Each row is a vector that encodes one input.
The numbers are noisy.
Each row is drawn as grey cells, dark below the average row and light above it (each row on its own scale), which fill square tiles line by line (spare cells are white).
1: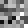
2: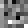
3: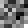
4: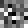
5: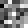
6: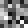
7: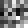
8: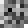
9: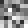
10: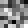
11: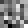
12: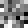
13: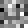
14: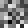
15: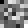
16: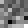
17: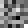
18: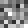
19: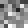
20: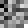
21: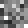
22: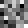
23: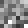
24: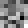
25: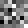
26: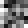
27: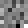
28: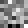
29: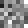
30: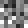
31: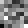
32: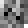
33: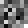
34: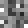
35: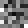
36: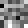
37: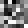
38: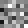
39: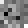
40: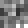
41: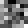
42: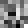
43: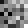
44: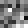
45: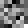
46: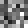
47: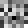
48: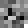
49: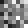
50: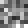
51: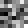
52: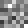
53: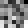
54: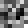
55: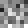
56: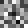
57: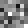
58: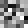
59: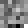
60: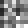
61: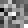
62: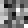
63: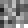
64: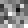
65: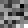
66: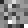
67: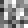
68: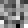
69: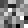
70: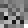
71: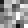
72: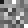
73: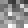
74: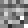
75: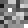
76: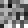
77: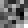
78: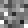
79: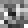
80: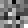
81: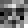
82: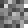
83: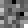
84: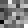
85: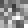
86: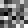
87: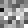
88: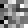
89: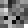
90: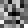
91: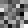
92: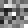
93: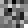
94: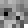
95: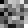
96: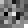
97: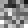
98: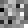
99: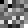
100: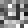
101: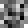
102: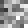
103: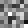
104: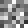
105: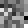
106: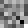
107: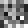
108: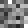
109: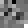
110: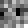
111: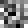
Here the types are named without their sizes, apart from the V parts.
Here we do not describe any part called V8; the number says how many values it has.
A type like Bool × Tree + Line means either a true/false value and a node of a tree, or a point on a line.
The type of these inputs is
Bool × Line × V8.
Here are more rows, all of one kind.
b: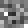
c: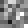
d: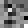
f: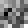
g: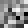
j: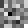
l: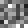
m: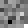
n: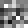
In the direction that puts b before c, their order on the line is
b, l, j, d, n, m, f, c, g.
